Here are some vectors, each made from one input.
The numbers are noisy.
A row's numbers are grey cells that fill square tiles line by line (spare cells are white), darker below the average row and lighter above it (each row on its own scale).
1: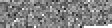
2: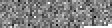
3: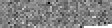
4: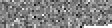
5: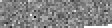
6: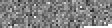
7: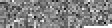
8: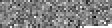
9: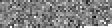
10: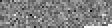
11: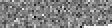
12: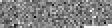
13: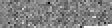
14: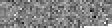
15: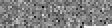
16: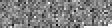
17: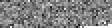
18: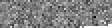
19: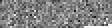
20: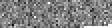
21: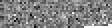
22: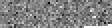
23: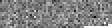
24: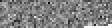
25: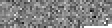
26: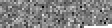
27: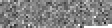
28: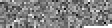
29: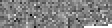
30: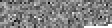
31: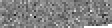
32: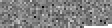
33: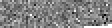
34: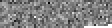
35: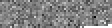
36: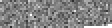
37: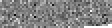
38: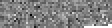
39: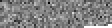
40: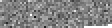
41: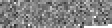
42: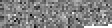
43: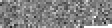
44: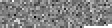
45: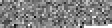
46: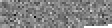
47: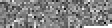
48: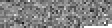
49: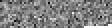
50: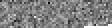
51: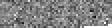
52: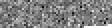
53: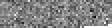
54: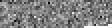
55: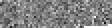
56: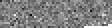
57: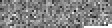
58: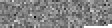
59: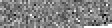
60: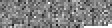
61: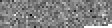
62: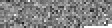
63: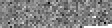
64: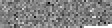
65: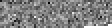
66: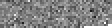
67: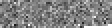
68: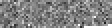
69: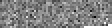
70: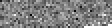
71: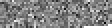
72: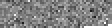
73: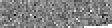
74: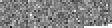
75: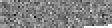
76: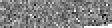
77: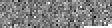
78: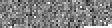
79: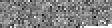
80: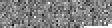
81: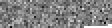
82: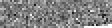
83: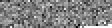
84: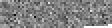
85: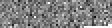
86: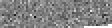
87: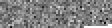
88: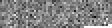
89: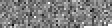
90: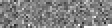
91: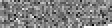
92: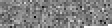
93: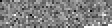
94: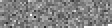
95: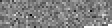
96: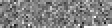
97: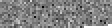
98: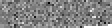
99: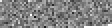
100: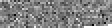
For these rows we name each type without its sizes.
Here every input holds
a point on a line, together with either a point on a circle, or a point on a line.
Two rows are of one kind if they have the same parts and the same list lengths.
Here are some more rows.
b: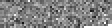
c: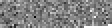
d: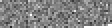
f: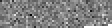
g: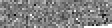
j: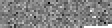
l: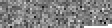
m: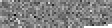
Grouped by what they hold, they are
b, f
c, d, g, j, l, m

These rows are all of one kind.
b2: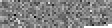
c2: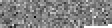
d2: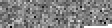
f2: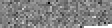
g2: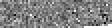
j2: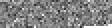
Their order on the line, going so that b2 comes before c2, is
g2, b2, j2, d2, c2, f2.
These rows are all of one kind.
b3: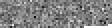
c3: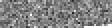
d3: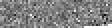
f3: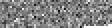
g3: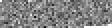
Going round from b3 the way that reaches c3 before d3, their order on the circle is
b3, g3, f3, c3, d3.
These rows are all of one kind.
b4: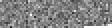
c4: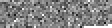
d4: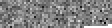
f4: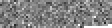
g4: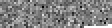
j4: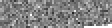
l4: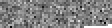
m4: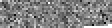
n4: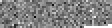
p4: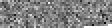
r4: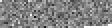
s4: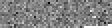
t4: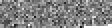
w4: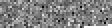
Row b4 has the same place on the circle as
d4, l4, m4 and p4.
